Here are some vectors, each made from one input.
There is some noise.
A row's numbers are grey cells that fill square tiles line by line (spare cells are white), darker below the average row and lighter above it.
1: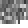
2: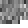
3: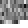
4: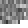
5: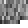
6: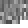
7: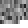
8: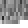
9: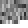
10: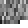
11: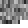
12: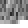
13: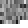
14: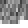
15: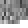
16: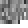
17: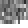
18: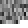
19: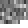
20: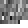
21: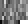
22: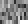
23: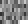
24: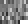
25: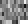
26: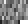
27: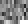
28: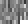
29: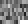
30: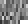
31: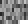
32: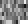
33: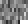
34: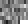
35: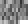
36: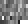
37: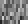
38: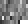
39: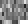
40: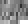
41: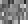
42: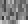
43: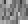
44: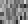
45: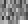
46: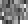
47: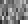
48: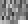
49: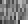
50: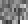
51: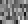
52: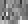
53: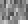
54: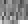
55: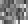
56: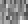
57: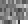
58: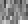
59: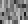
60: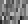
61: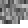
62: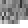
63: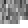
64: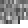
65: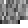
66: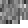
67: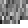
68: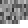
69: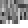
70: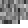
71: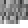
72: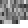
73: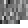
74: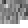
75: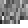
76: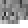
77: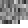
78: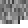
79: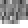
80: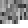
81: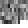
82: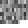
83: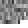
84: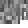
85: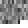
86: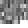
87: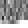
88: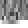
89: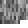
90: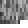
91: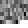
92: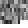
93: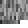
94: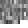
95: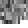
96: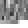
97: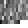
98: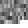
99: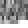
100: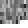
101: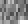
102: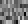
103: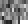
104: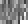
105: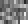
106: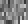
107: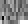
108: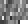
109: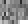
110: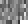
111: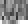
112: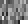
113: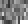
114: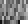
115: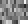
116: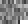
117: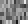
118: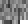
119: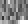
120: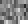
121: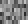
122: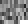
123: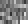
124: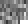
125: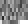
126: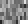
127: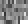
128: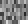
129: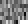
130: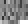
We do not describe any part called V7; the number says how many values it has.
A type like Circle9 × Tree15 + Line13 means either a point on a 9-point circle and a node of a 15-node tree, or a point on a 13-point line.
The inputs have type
Bool × (Label4 × V7 + Label6).
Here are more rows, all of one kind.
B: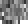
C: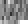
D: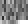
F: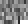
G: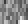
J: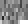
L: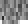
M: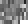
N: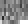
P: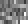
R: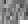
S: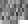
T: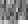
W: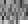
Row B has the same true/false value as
F, M and P.
